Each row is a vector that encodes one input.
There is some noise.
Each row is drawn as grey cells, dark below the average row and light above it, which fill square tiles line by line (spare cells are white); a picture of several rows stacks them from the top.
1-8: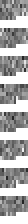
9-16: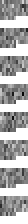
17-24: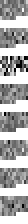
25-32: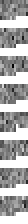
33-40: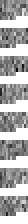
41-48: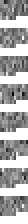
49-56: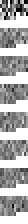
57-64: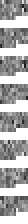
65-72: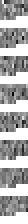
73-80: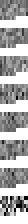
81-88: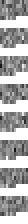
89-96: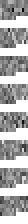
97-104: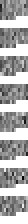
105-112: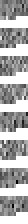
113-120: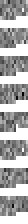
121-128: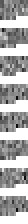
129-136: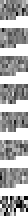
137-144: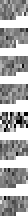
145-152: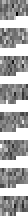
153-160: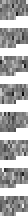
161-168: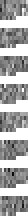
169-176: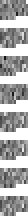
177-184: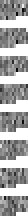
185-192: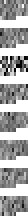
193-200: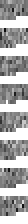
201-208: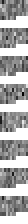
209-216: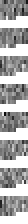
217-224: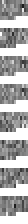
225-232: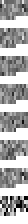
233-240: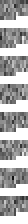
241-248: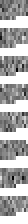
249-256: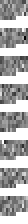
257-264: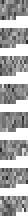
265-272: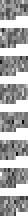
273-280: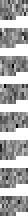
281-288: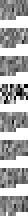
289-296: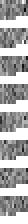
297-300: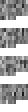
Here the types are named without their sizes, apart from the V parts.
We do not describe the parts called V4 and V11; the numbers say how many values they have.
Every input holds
either a point on a circle, a true/false value, a value of V4 and a value of V11, or a fixed value.
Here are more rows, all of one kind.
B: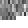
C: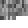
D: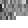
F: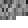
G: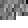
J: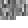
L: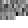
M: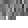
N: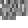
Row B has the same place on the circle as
D and M.
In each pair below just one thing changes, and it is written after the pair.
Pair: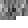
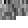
the value of V4
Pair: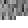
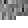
the true/false value
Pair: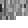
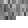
the value of V11
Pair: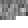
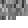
the value of V11
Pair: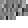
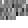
the value of V4
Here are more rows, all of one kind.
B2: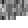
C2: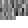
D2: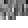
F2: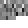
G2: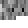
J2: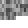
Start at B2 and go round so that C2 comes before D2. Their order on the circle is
B2, J2, F2, G2, C2, D2.
